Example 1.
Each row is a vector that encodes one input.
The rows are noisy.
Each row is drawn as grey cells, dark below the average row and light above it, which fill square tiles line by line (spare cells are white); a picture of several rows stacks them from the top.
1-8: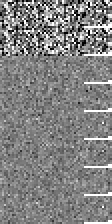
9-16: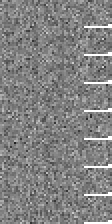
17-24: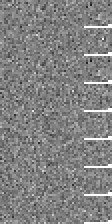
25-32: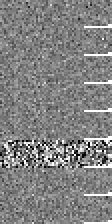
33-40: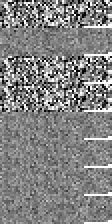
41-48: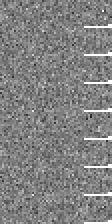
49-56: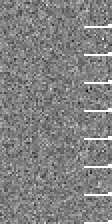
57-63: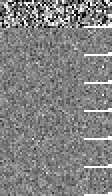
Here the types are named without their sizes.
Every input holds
either a fixed value, or a label and a true/false value.
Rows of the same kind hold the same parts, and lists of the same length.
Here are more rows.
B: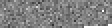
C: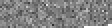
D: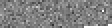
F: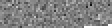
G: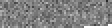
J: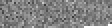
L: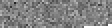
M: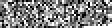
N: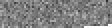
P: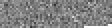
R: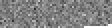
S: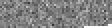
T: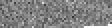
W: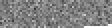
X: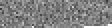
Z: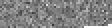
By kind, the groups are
B, C, D, F, G, J, L, N, P, R, S, T, W, X, Z
M

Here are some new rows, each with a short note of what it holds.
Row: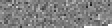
a label and a true/false value
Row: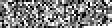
a fixed value
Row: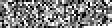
a fixed value
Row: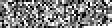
a fixed value
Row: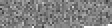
a label and a true/false value
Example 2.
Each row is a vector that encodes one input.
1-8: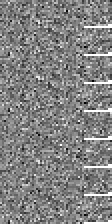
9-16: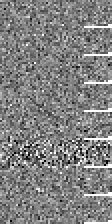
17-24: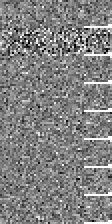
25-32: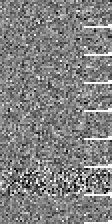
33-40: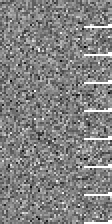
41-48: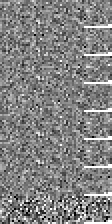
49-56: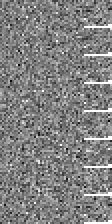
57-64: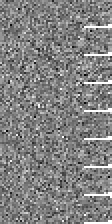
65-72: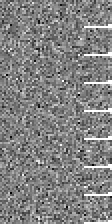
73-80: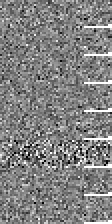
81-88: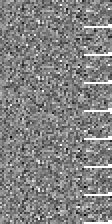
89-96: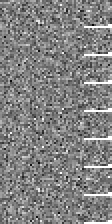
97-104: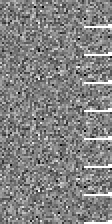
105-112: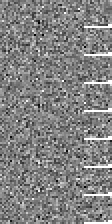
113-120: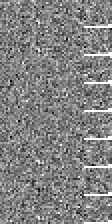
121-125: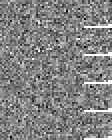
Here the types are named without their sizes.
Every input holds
a list of points on a line.
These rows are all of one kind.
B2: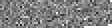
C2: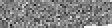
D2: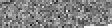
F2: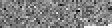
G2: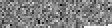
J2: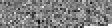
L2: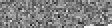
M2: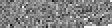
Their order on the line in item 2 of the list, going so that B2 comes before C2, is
M2, B2, F2, G2, J2, L2, D2, C2.
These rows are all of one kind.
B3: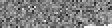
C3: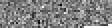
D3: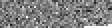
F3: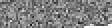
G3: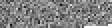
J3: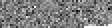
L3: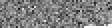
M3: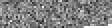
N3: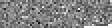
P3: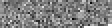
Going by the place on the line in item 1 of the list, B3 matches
D3, J3 and L3.
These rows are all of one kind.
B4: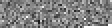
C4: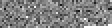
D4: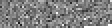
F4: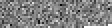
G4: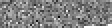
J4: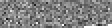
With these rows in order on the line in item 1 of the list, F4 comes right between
C4 and D4.
